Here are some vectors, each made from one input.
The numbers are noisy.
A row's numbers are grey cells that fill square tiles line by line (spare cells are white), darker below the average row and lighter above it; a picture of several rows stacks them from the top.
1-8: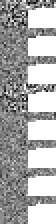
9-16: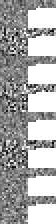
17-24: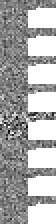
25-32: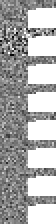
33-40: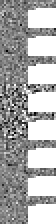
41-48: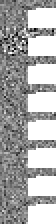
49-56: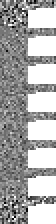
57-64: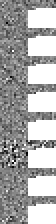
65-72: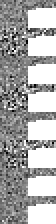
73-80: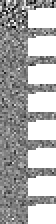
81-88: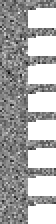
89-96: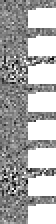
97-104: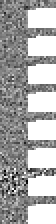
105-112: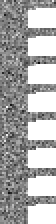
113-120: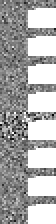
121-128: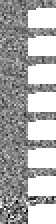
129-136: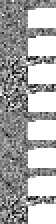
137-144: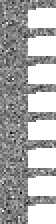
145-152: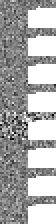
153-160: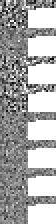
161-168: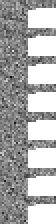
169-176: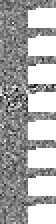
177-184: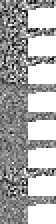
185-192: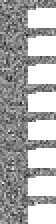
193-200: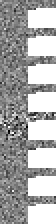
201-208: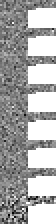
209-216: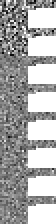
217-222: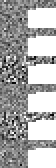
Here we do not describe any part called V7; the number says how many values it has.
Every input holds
either one of 8 labels, or a point on a 17-point line and a value of V7.
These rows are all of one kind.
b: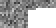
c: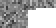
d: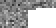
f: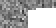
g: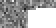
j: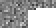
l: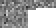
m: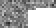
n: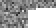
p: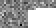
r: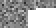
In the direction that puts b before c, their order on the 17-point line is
f, l, p, b, m, j, d, c, r, g, n.
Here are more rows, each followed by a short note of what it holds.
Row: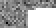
a point on a 17-point line and a value of V7
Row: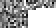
one of 8 labels
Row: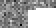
a point on a 17-point line and a value of V7
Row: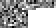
one of 8 labels
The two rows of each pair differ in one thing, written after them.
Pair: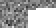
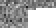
the place on the 17-point line
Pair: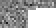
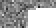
the value of V7
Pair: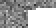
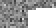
the place on the 17-point line
